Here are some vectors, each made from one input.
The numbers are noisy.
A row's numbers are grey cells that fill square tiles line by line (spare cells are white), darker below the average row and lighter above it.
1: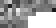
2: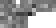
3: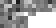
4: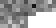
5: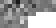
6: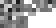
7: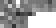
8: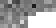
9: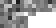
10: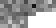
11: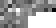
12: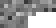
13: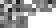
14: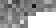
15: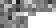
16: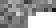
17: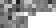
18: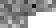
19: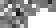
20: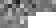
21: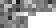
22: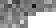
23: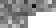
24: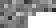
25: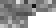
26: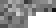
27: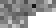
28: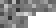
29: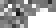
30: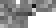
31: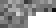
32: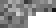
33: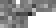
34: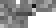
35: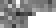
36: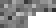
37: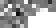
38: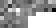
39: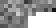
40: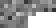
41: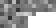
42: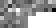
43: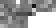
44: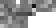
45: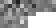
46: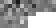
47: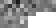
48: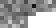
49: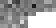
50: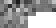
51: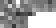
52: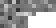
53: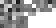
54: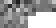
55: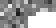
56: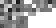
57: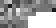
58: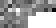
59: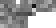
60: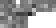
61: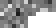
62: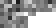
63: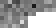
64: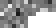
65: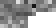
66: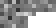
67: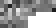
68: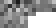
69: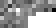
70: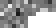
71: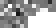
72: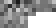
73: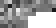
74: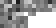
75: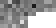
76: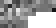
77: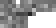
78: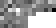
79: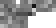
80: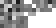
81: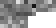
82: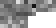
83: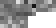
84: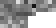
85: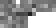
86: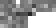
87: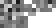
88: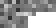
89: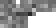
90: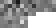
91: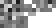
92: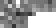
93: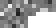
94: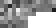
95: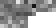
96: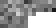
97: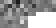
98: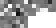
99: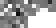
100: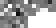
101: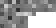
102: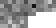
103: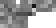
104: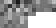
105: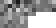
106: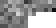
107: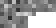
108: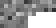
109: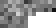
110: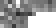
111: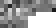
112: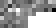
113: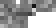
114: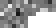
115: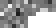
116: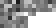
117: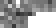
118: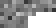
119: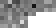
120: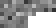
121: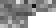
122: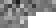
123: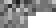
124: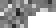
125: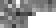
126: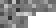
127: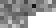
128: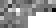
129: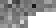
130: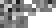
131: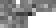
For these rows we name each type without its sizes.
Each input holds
a point on a line.
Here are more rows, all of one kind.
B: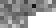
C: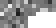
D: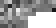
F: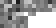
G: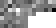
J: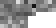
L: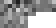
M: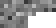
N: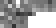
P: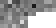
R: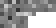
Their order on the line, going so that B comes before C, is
F, R, M, G, D, L, P, B, J, N, C.
